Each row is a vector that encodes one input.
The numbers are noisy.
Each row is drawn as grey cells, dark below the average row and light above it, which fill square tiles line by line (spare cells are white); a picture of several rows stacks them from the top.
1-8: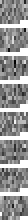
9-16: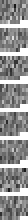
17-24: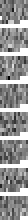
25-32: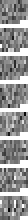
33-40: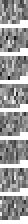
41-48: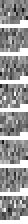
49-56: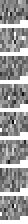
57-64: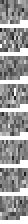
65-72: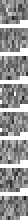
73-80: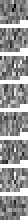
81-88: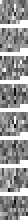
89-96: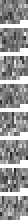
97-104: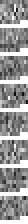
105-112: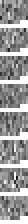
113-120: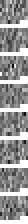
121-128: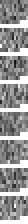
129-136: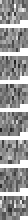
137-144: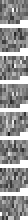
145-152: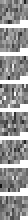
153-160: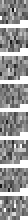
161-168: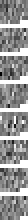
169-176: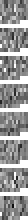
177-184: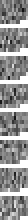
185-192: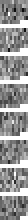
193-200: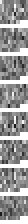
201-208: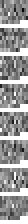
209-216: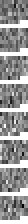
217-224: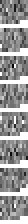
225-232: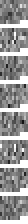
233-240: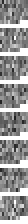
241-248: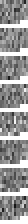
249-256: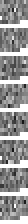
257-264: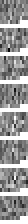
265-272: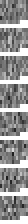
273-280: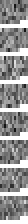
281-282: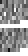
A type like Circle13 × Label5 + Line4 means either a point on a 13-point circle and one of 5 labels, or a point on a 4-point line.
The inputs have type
Label4 × (Label5 + Tree18).
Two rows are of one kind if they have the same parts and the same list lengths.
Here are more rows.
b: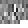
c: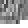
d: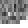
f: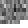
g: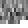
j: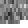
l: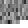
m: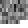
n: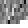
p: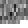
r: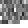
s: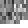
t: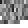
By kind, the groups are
b, r, s, t
c, d, f, g, j, l, m, n, p

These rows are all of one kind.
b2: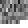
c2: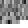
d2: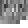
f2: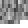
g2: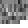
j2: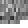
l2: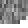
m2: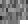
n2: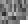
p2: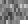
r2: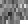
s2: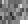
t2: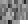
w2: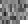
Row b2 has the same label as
g2, n2 and w2.
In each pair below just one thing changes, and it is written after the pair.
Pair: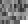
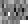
the node of the tree
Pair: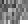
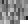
the node of the tree
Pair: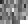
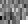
the label
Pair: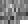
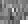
the node of the tree
